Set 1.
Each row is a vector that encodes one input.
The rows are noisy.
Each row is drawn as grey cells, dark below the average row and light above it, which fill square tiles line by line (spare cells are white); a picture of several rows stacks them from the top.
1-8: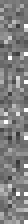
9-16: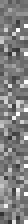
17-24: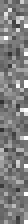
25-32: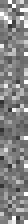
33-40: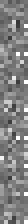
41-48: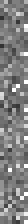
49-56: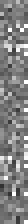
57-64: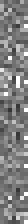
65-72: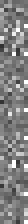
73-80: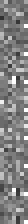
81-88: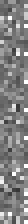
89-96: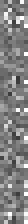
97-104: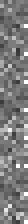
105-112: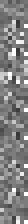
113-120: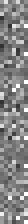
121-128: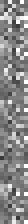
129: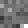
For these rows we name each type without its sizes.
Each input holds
either a point on a line, or four true/false values.
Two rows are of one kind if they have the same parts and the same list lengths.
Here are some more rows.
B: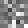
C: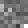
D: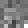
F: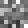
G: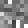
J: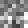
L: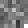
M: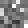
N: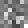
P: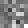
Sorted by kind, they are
B, C, D, G, J, L, N, P
F, M

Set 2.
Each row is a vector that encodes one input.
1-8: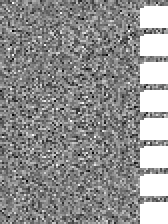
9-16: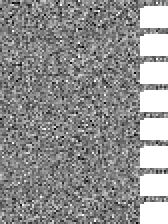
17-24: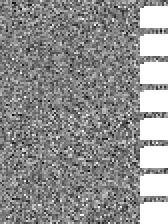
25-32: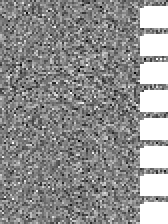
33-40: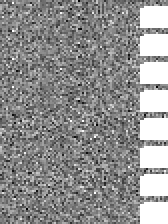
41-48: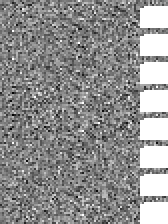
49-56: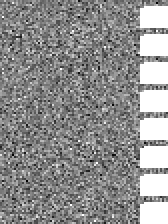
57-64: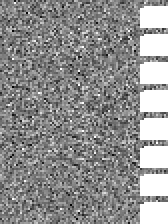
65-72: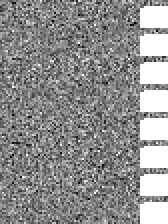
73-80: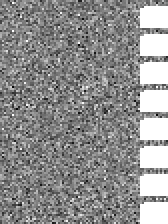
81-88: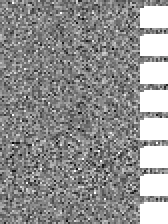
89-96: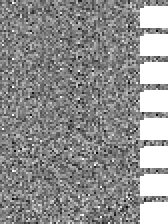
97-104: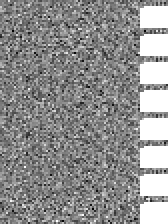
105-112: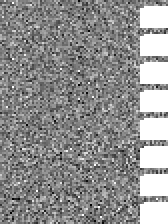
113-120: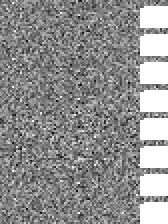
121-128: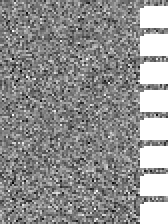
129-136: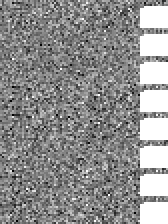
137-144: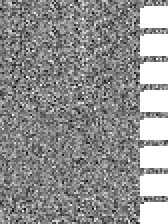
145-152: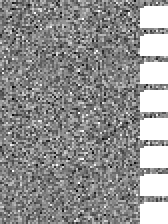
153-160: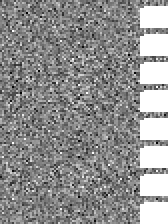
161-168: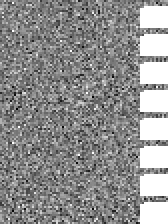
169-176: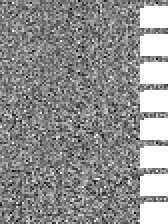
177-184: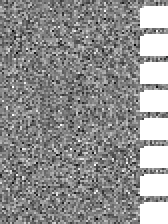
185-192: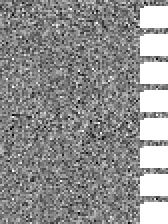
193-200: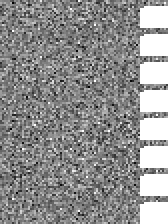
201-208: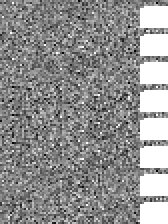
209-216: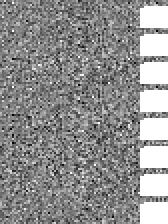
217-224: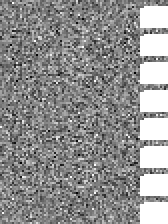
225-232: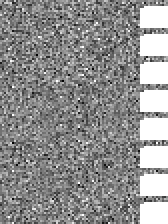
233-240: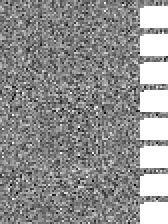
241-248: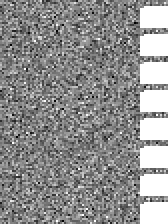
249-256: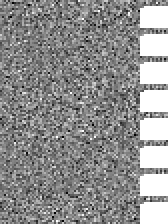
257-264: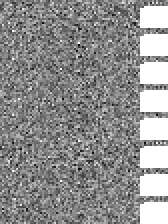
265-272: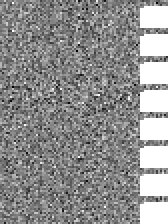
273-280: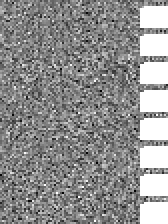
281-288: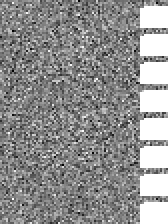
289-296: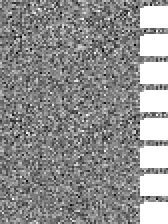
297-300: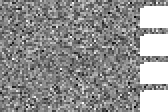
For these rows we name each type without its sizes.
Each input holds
either a point on a line, or four true/false values.
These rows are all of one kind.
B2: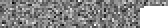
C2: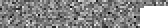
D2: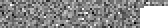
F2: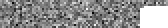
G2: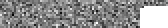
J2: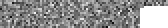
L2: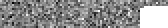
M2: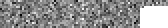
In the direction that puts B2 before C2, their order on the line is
D2, B2, G2, F2, C2, M2, J2, L2.
